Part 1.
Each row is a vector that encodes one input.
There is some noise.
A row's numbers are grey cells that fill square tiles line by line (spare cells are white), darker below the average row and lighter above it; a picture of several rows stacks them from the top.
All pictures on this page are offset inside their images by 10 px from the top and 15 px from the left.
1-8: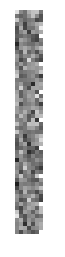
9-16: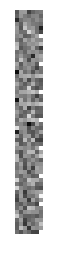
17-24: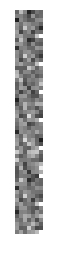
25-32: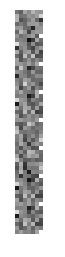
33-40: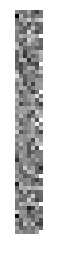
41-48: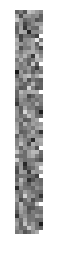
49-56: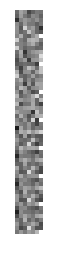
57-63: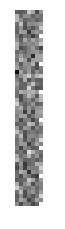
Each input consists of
either a point on a 5-point line, or a point on a 6-point line.
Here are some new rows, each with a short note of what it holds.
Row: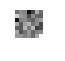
a point on a 5-point line
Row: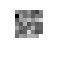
a point on a 5-point line
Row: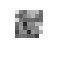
a point on a 6-point line
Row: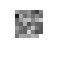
a point on a 5-point line
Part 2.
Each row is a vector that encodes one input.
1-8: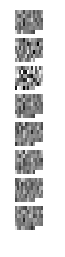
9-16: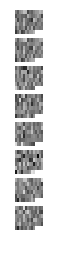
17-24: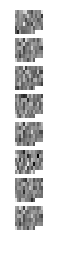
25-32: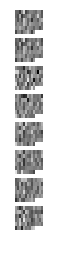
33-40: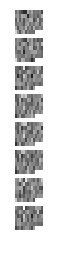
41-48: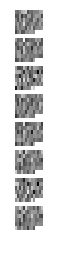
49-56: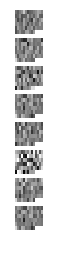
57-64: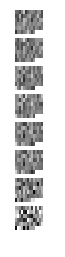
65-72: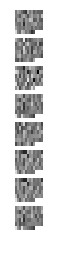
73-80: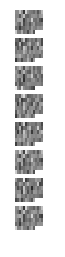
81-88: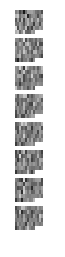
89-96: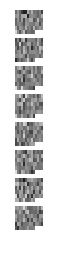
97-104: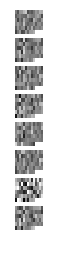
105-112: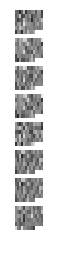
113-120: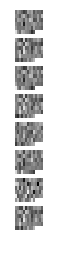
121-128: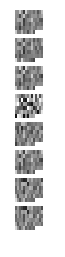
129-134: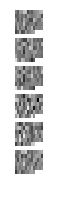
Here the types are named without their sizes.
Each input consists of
a list of points on a line.
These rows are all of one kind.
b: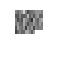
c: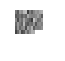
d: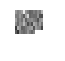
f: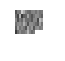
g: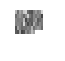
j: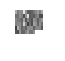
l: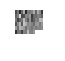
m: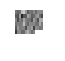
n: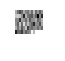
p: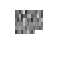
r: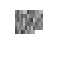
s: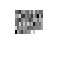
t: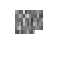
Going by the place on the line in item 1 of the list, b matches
d, f, j and m.
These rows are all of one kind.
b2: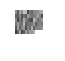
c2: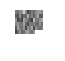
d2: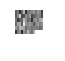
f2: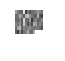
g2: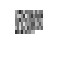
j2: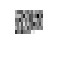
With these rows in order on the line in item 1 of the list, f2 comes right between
c2 and d2.
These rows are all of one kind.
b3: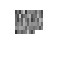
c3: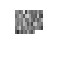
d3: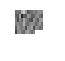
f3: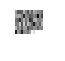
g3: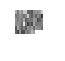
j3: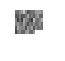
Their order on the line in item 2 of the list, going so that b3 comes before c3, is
b3, d3, j3, f3, g3, c3.
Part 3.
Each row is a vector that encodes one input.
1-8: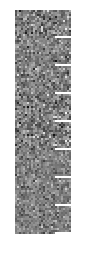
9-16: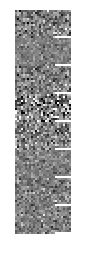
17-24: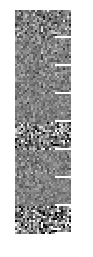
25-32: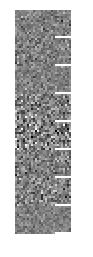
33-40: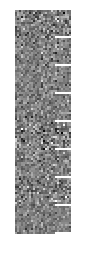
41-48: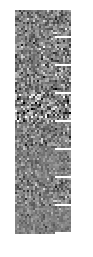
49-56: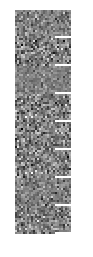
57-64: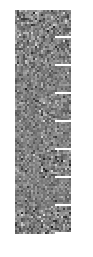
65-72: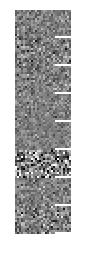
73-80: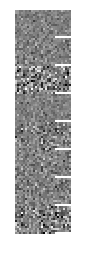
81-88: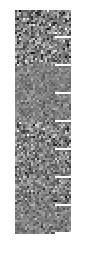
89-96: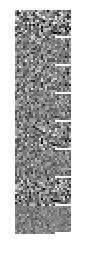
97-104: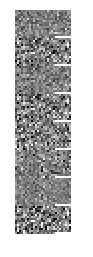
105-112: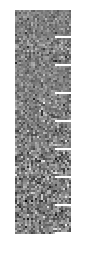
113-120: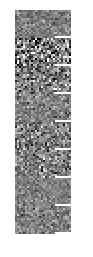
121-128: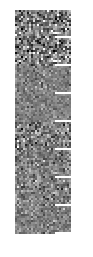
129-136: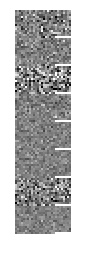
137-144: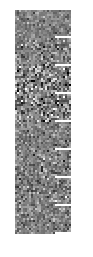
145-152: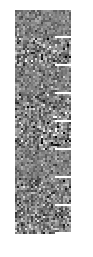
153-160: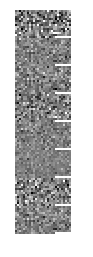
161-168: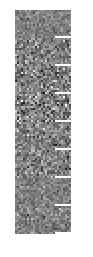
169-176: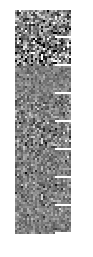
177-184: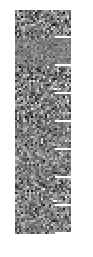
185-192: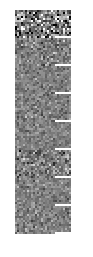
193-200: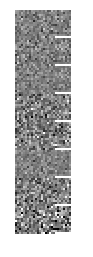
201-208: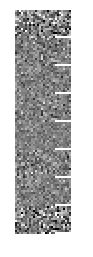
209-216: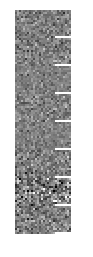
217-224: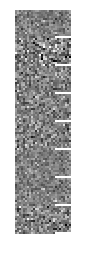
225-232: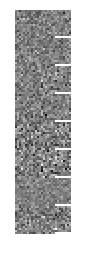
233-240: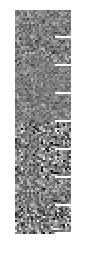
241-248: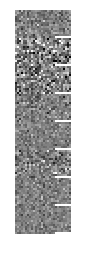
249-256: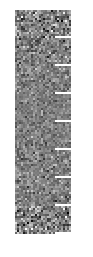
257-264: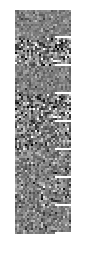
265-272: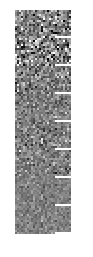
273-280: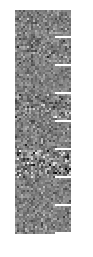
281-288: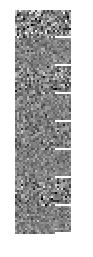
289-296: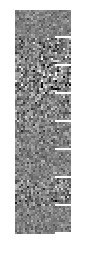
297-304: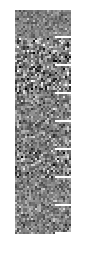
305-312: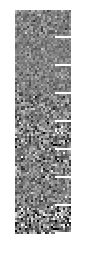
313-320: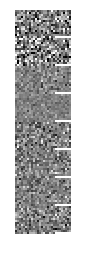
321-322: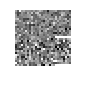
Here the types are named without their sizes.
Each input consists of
either a point on a circle, or a point on each of two lines.
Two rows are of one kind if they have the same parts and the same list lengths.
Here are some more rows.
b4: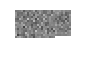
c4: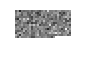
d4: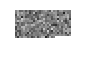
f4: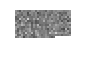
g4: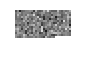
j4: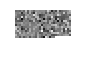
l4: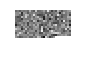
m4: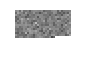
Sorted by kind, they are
b4, c4, d4, f4, m4
g4, j4, l4

